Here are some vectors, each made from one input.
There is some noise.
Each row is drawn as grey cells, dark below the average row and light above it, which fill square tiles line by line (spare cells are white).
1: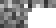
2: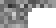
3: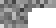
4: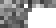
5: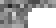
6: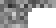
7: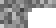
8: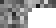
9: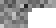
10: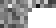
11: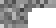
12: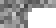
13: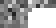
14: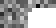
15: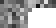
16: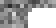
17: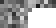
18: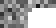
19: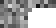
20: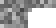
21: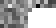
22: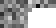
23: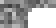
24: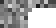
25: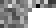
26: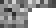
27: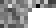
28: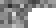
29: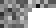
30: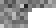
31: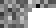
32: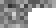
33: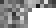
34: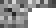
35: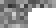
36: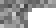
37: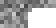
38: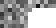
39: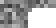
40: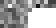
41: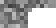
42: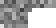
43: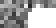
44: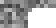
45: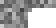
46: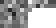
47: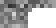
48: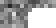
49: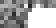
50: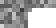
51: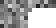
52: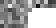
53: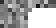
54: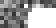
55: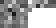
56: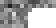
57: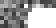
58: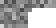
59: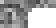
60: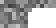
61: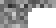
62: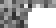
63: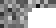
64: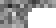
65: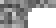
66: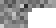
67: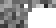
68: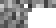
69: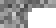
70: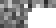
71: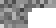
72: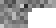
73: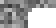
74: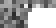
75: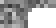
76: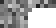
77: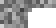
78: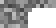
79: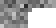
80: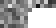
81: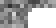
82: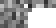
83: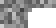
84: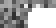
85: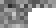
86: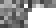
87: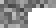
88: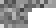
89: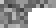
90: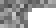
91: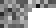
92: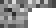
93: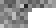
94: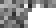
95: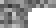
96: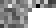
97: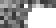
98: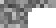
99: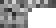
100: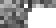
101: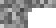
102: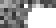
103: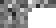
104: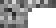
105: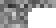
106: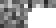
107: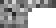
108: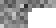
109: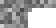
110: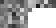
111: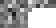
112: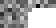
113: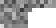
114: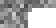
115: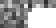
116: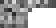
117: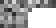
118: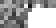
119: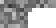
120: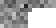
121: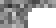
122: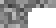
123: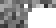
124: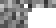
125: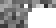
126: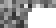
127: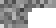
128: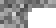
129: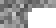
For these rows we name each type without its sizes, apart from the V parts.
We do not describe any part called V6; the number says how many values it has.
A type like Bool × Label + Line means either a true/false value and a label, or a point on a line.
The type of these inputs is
Bool × Bool × Bool + Line + V6.
